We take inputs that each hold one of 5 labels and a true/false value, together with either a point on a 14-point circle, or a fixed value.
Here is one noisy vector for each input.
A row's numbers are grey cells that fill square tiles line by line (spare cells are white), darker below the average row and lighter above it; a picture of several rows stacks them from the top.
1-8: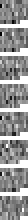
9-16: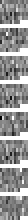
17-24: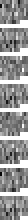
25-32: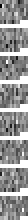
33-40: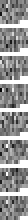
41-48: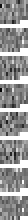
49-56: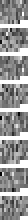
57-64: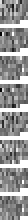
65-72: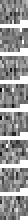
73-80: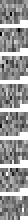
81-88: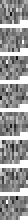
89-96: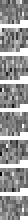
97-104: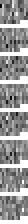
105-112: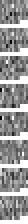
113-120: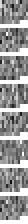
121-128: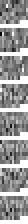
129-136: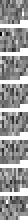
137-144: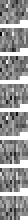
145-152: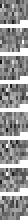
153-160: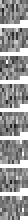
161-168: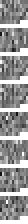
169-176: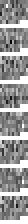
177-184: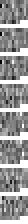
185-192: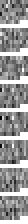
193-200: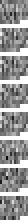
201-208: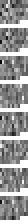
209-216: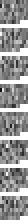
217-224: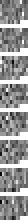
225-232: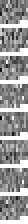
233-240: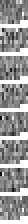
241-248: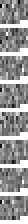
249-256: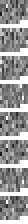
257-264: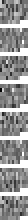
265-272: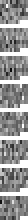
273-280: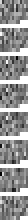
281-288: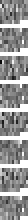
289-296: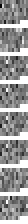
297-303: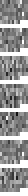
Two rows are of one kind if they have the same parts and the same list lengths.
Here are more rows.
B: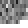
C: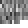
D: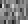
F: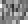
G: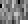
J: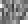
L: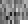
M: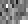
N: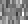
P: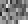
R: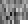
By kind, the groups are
B, C, D, F, J, M
G, L, N, P, R

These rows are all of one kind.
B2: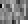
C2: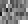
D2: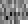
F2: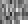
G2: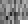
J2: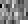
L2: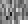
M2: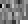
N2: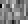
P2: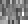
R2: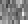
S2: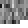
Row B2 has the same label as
J2, M2, N2 and S2.
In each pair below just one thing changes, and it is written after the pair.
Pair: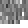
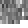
the place on the 14-point circle
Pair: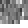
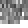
the true/false value
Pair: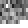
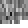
the label
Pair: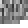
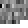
the label
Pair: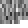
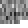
the true/false value
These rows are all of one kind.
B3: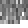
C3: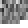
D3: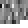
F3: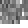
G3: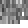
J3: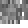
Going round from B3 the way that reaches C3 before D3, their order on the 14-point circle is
B3, G3, F3, C3, D3, J3.
